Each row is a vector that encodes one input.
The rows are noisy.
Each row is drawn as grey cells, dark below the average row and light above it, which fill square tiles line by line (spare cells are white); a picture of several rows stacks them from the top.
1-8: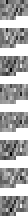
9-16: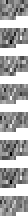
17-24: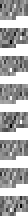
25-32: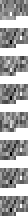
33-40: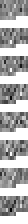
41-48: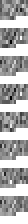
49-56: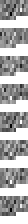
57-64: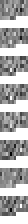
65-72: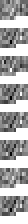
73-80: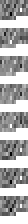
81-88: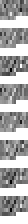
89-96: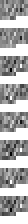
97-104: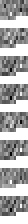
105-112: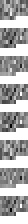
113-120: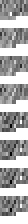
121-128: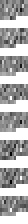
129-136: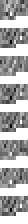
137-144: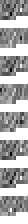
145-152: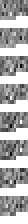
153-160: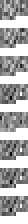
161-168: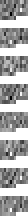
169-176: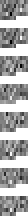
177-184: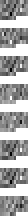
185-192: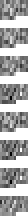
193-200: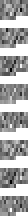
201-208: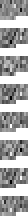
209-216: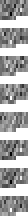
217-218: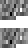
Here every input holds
either a point on a 13-point line, or a node of a 10-node tree, or four true/false values.
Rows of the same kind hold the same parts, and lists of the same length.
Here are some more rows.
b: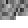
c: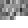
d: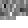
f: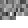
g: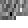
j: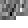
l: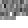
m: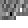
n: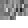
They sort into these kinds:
b, c, f, n
d, l
g, j, m

